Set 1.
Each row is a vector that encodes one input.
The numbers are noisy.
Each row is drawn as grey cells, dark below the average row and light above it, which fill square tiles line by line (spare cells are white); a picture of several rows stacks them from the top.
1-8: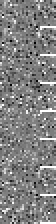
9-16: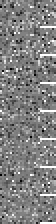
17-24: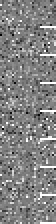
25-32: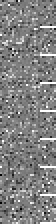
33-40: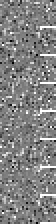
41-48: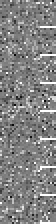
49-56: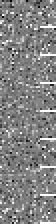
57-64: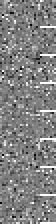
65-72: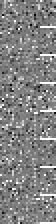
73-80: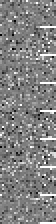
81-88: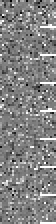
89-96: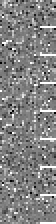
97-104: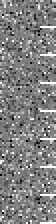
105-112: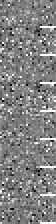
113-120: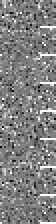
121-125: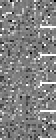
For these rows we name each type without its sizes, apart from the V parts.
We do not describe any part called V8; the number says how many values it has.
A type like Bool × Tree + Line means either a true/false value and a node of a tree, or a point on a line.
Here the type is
Tree × Tree × V8.
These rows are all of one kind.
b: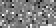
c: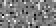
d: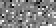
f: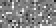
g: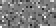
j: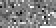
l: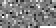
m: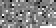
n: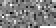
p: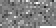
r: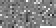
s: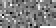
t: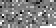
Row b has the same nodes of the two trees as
g and n.
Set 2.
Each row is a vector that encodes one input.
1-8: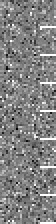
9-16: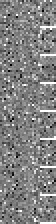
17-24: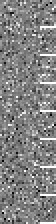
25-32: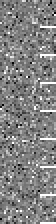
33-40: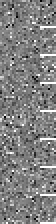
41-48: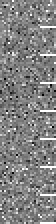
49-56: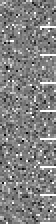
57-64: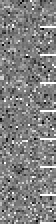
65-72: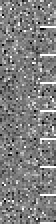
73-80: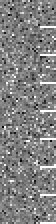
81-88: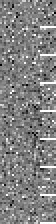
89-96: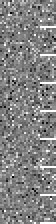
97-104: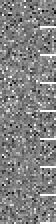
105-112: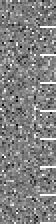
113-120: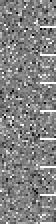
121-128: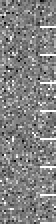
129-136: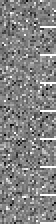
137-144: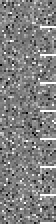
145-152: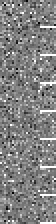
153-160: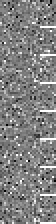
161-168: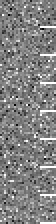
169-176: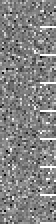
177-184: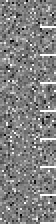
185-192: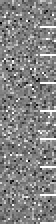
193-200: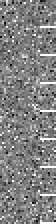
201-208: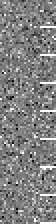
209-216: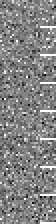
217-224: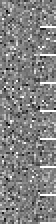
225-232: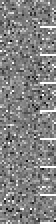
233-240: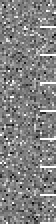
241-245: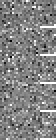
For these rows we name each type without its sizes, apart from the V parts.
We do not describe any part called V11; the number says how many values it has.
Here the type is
Bool × Tree × V11.
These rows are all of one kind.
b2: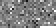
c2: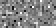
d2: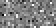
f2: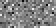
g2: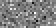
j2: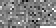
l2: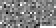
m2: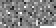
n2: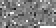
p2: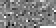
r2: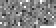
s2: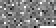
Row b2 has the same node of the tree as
c2, g2 and j2.
